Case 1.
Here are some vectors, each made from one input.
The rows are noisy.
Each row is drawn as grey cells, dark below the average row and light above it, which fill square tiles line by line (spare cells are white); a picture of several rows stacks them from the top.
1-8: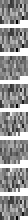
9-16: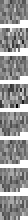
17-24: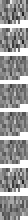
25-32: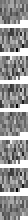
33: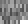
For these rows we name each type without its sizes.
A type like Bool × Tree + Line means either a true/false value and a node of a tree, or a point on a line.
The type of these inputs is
Line.
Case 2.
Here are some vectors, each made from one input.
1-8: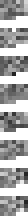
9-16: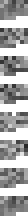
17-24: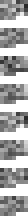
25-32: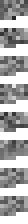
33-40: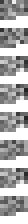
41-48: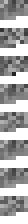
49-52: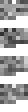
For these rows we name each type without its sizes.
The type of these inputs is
Line.
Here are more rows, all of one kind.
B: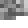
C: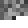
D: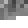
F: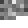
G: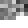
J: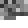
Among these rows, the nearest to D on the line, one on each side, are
B and C.
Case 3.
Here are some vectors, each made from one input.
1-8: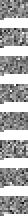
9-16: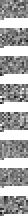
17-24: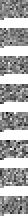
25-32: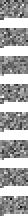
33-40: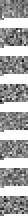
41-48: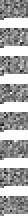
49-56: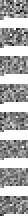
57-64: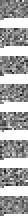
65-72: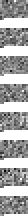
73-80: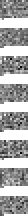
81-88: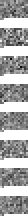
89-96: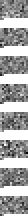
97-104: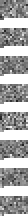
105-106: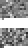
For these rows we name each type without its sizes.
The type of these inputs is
Line × Line.
